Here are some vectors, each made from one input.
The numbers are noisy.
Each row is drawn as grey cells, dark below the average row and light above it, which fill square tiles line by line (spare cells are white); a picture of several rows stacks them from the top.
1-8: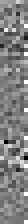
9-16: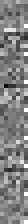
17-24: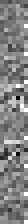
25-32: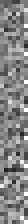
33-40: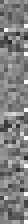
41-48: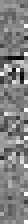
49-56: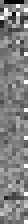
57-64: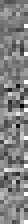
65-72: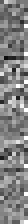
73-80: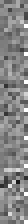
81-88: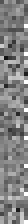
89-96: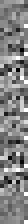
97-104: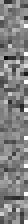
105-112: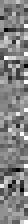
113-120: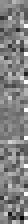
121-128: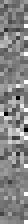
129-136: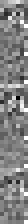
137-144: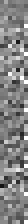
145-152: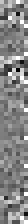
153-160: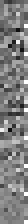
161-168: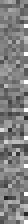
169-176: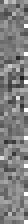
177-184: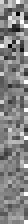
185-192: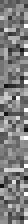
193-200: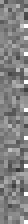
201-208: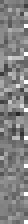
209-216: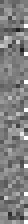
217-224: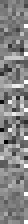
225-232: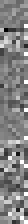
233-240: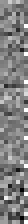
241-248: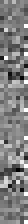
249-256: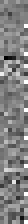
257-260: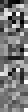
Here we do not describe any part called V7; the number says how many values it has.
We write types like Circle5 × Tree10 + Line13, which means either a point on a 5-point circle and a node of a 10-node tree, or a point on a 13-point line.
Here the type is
Line12 × (Tree12 + V7).
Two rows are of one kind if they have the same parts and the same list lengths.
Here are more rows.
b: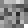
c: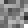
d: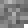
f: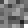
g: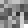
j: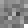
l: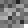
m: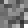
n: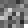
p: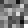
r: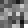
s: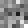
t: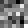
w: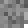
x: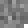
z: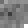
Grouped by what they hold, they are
b, n, s, w, z
c, d, f, g, j, l, m, p, r, t, x

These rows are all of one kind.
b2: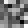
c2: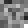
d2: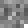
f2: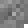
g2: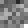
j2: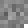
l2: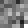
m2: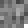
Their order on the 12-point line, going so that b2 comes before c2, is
j2, l2, g2, d2, b2, f2, m2, c2.
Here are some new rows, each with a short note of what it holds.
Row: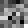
a point on a 12-point line and a node of a 12-node tree
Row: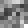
a point on a 12-point line and a node of a 12-node tree
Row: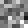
a point on a 12-point line and a value of V7
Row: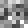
a point on a 12-point line and a value of V7
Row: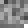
a point on a 12-point line and a value of V7
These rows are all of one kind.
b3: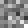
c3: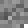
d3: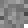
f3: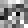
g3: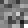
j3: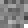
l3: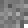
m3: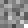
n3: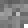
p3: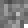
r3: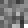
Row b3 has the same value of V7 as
c3, f3, m3 and r3.
